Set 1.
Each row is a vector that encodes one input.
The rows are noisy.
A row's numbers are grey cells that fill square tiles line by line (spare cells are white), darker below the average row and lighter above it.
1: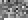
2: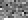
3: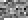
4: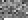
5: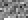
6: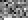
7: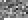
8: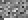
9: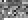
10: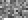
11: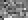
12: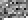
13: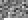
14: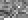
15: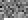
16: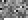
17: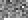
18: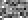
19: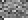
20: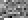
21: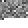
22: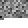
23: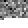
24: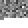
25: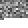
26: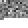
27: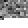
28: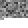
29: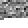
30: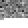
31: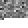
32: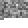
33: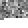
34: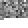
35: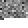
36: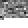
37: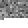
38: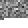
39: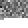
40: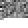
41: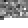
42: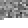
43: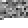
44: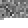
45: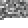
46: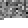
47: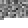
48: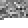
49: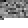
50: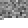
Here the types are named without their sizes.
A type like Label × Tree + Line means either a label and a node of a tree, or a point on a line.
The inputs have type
Bool × Line × Line.
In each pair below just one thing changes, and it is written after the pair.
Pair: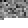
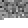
the place on one of the two lines
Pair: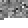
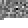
the place on one of the two lines
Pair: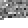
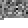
the true/false value
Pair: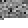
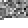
the place on one of the two lines
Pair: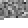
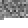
the true/false value
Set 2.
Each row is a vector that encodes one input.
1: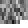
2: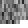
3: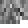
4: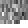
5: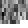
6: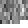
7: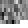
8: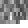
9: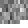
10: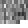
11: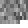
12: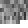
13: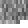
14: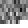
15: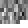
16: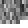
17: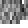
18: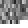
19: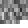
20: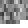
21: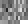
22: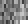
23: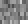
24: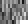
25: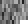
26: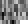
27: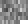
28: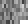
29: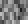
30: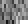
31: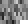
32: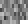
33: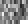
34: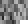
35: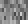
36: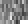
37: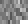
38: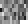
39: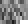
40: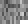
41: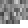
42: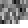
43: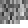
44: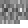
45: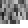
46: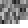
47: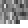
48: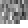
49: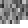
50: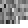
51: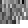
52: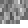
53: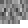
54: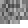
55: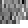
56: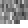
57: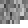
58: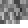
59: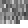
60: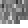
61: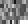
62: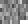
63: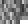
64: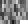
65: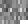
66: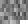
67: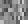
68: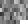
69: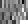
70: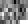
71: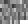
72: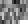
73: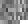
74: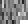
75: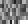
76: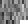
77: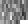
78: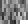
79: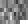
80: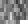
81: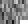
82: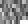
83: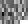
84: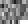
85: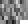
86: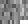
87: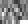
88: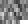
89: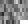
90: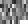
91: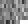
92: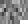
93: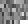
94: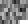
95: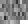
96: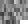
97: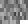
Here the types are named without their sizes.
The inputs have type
Bool × Line.
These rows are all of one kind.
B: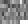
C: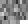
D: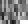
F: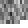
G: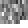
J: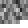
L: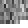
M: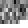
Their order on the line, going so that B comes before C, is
D, L, F, B, C, G, J, M.
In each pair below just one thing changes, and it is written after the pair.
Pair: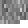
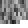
the place on the line
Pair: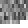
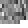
the true/false value
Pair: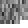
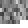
the true/false value
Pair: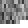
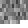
the place on the line
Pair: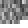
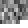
the true/false value
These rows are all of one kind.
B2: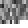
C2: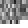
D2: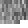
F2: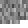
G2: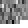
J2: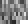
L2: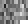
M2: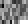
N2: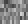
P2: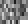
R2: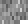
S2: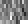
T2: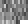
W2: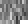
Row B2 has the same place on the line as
C2, M2 and P2.
